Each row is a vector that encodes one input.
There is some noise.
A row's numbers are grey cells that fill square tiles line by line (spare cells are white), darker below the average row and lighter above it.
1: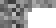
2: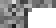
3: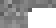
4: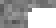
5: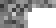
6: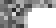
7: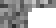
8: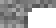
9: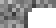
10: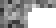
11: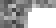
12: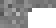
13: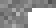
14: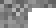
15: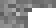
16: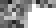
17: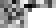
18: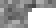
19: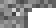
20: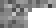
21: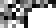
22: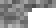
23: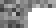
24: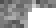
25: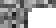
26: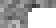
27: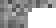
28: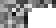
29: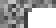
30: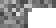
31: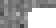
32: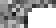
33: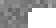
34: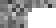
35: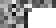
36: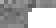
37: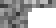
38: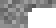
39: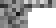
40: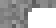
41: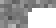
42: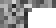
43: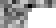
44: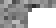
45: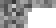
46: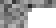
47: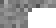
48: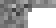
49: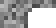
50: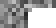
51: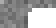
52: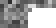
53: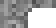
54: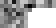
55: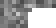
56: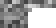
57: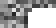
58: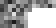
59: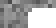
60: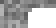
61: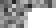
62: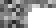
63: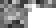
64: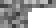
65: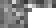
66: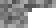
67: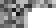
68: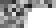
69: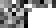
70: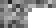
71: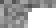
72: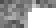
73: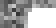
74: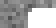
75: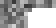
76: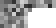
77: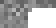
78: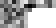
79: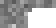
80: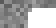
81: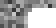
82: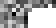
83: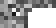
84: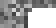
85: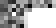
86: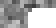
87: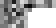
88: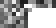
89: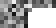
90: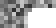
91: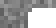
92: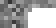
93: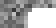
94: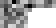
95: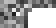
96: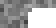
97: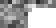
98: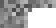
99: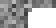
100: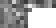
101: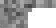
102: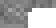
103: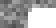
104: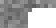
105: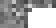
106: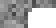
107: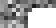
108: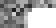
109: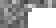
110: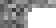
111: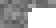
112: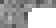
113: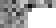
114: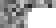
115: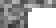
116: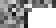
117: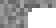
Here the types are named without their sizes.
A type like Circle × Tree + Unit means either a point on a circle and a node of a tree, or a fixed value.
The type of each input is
List(Line).
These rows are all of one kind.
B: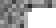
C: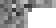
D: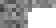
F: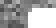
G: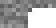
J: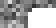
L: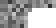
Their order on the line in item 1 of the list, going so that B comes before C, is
B, J, G, D, C, F, L.
